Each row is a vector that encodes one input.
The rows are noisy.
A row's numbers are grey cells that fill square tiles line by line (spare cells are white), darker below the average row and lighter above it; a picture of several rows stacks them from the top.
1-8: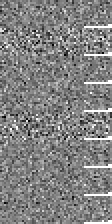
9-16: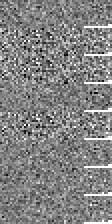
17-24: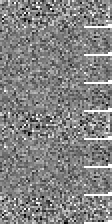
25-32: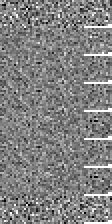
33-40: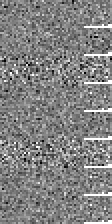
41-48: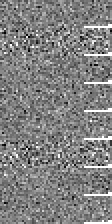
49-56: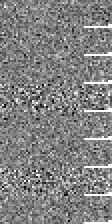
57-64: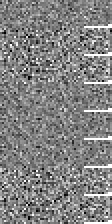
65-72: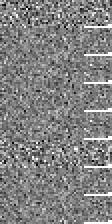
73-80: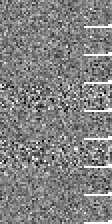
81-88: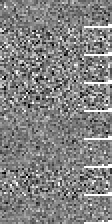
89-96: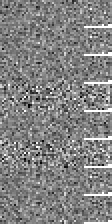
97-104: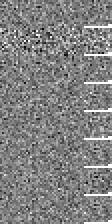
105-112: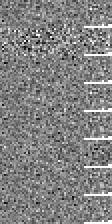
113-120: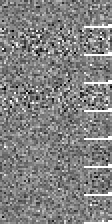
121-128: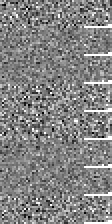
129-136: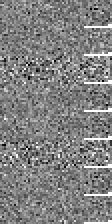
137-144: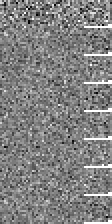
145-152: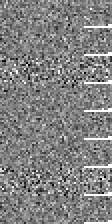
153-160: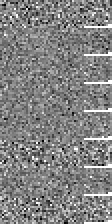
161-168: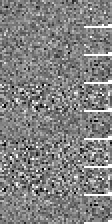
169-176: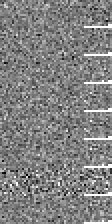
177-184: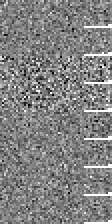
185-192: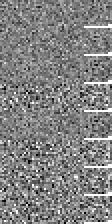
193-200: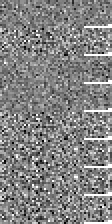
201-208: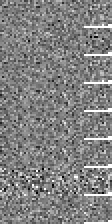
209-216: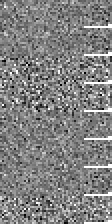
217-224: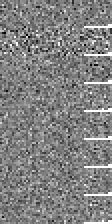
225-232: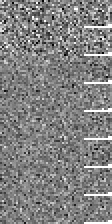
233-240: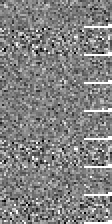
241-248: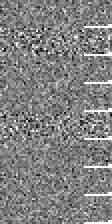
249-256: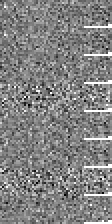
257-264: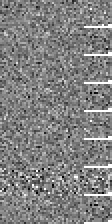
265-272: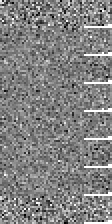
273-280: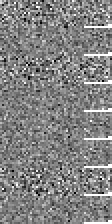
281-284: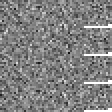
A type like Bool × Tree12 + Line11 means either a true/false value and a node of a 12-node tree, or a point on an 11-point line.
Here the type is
Bool × Bool × Bool × Bool + Line11.
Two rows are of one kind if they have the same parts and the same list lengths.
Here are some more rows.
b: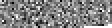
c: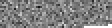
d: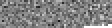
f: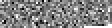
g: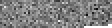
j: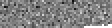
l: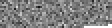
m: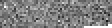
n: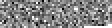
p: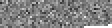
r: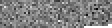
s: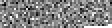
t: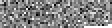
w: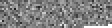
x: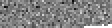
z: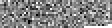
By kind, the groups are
b, f, n, s, t, z
c, d, g, j, l, m, p, r, w, x

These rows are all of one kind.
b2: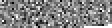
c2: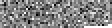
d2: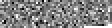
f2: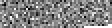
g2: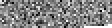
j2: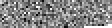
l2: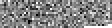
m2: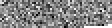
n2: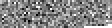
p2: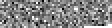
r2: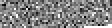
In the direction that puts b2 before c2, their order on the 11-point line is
p2, d2, b2, g2, m2, j2, n2, l2, c2, f2, r2.
